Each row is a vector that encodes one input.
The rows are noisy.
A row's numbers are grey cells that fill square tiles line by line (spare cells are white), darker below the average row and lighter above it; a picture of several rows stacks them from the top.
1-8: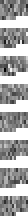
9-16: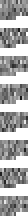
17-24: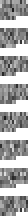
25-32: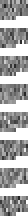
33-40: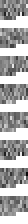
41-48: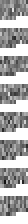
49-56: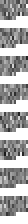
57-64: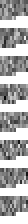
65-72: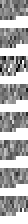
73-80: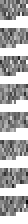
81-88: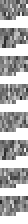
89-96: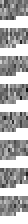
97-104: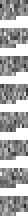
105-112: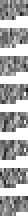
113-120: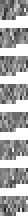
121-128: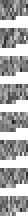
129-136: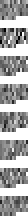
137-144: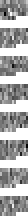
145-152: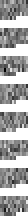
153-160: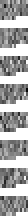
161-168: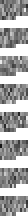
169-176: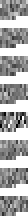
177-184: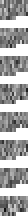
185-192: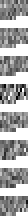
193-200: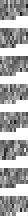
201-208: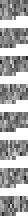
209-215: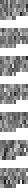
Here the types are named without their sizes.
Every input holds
a list of points on a line.
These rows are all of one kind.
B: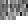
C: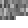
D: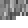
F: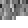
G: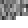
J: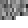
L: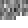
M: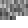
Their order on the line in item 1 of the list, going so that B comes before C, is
G, J, B, M, L, D, F, C.
